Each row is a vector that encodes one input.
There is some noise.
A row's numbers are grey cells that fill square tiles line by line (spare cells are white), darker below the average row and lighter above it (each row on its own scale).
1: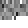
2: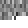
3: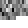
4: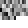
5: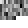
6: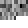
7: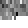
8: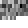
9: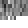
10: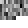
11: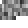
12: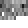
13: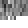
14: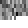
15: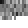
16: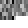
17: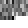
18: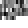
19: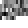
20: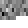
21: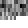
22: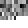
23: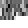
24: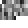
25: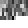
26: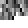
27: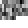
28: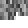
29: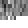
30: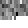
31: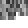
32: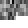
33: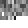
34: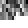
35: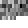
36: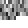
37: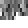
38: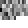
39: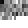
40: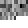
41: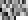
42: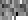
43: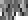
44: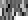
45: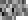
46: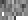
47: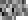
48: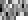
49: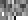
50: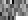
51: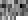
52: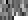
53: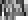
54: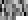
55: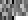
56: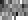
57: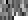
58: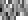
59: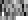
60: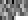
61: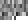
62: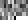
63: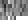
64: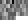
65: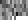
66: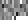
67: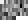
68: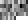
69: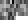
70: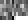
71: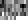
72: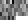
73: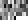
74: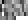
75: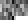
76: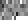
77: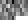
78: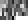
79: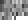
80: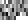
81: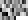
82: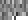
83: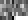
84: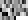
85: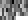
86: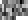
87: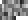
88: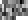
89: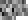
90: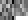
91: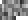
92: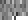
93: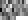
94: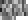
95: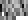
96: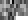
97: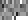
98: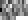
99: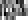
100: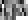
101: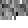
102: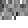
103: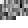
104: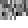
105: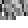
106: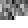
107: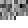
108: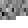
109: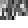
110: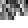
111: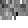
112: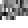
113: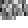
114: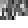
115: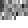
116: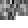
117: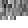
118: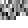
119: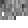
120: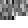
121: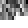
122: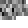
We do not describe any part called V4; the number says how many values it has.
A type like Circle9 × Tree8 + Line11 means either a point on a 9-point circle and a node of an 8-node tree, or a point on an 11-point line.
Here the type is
Bool × Bool × Bool × Bool × Line6 + (Circle6 + Unit) × V4.
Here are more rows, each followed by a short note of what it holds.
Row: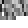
a point on a 6-point line and four true/false values
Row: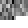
a point on a 6-point circle and a value of V4
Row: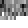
a point on a 6-point line and four true/false values
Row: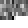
a value of V4
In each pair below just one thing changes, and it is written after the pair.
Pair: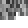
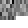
the place on the 6-point circle
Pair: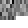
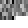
the value of V4
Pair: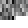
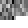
the place on the 6-point circle
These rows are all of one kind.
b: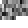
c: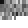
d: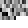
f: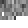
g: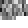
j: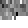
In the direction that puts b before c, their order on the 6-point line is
b, d, j, f, c, g.
